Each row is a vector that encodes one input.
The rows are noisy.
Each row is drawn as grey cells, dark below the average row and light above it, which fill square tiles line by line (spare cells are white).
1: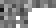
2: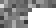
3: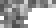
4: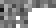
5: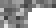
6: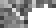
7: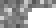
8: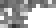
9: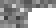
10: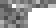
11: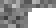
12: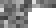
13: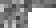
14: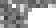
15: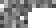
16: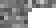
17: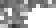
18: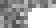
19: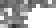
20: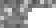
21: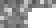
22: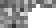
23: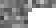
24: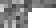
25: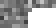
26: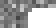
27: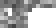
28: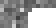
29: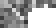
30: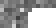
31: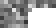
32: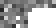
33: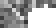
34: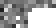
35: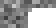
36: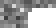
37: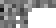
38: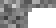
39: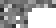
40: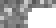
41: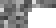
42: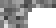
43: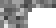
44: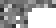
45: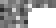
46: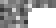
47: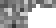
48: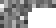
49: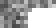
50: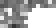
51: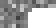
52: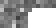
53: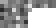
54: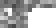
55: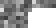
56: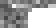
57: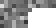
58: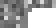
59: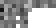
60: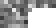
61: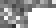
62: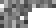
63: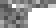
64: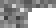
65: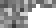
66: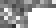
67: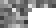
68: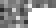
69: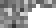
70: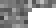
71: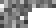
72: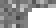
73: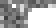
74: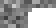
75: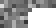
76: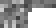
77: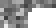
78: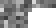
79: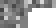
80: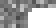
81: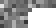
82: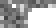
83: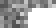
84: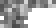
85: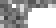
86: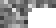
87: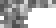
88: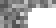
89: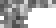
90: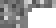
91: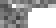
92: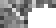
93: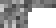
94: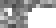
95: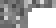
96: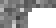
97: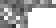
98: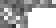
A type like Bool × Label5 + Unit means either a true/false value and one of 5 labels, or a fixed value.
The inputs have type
Line5 × Line5.
